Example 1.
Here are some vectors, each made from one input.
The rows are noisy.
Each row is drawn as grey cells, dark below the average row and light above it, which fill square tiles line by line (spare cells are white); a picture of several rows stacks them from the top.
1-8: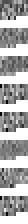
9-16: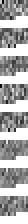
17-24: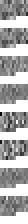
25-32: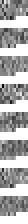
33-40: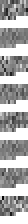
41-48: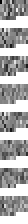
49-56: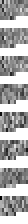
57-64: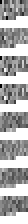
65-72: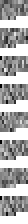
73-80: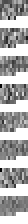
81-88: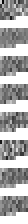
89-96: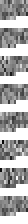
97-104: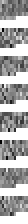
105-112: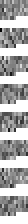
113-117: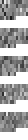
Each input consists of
either a point on a 6-point line, or a node of a 16-node tree.
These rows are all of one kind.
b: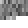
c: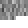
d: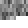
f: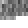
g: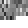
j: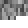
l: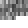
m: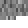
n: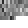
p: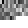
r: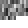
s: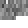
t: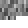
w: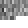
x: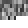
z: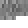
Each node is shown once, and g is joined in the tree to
n.
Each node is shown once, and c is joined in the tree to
w and z.
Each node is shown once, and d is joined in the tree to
b.
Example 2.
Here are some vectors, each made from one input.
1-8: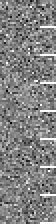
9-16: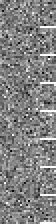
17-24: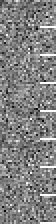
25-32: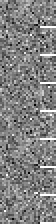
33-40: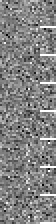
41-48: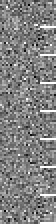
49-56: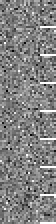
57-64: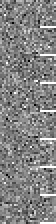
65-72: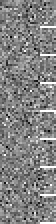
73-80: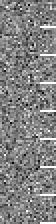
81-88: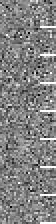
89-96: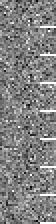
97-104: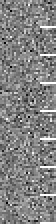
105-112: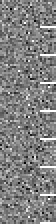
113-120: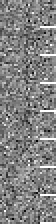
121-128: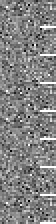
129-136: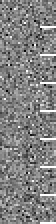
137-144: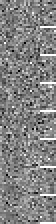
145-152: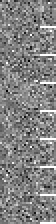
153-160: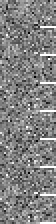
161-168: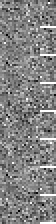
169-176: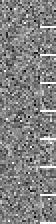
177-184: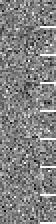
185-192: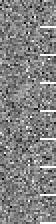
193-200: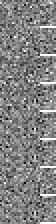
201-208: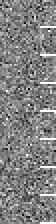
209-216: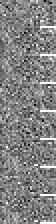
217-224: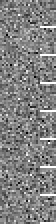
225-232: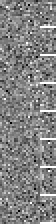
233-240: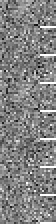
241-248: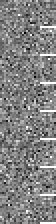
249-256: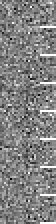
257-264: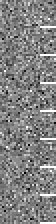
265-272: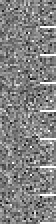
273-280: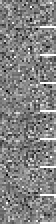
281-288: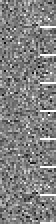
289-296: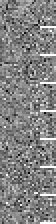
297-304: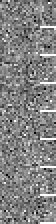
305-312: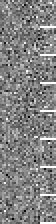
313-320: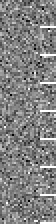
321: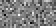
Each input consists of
a point on a 13-point line and a true/false value.
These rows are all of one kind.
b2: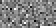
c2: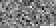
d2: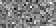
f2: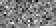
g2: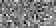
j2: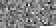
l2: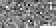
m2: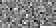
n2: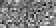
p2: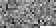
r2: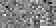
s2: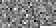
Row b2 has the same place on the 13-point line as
m2 and s2.
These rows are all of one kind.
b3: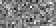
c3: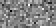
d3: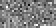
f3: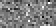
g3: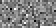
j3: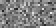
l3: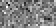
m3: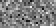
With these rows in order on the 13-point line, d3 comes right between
f3 and l3.
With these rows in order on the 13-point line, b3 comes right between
l3 and m3.
